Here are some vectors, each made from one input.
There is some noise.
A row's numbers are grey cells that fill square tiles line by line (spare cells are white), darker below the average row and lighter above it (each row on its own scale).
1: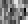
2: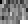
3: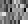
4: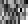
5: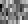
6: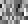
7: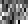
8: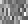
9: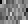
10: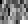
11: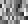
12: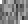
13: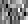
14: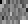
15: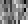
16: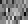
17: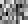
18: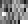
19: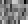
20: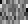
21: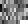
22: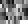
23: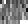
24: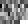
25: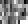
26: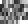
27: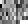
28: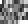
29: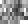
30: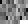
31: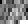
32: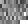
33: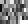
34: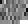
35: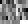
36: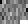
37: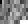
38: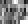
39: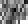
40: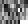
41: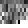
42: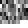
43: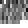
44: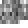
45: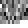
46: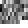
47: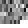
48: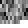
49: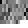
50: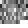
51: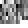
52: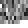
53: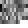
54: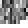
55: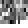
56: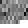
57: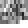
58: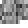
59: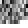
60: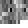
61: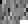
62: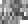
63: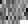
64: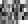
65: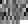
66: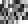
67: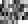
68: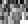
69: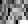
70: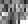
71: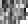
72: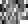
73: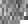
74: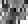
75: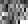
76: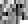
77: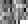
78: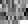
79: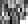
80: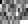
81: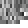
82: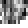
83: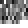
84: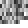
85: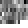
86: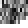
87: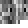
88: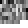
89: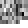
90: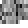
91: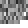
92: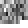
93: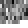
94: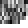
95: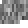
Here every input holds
either a point on a 6-point line, or a point on an 8-point line and a true/false value.
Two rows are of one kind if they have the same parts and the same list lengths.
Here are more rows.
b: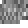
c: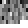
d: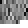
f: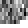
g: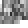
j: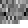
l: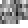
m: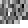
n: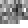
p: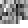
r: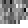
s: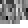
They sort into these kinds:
b, g, l, m, n, p
c, d, f, j, r, s

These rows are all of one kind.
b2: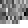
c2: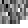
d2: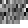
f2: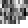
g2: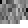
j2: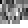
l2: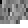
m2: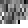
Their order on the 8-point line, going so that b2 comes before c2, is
j2, f2, b2, g2, l2, c2, m2, d2.
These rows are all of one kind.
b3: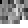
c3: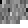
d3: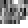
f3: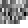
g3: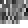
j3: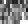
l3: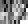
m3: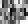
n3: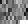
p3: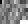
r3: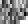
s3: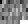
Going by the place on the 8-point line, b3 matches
d3, m3, p3 and r3.
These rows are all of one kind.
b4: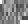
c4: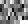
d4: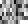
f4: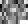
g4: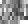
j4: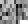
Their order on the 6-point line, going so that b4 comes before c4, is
g4, d4, j4, b4, c4, f4.
